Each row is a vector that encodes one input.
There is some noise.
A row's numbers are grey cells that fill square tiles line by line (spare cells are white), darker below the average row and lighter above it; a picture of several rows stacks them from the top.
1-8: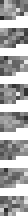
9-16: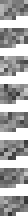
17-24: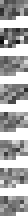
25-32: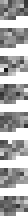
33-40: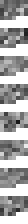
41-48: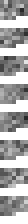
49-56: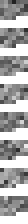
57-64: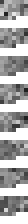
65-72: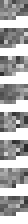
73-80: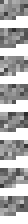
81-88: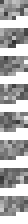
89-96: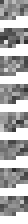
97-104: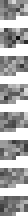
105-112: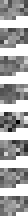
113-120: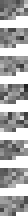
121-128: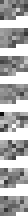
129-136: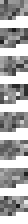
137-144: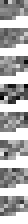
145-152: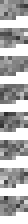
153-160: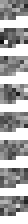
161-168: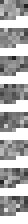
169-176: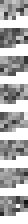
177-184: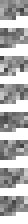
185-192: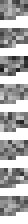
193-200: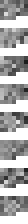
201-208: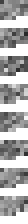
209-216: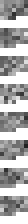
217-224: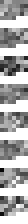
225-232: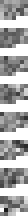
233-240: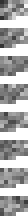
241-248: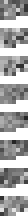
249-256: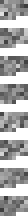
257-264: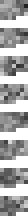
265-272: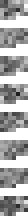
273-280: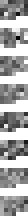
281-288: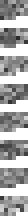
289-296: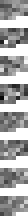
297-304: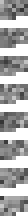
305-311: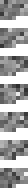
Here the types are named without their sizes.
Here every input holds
a label and a true/false value, together with either a label, or a point on a line.
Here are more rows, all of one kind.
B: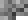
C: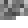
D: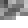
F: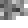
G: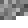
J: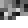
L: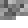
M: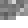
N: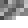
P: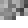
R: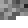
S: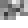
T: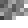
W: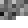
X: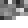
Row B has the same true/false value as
G, J, P and R.
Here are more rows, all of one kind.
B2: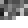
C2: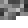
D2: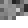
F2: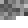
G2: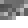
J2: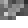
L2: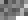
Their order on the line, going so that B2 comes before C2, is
J2, F2, G2, B2, L2, C2, D2.
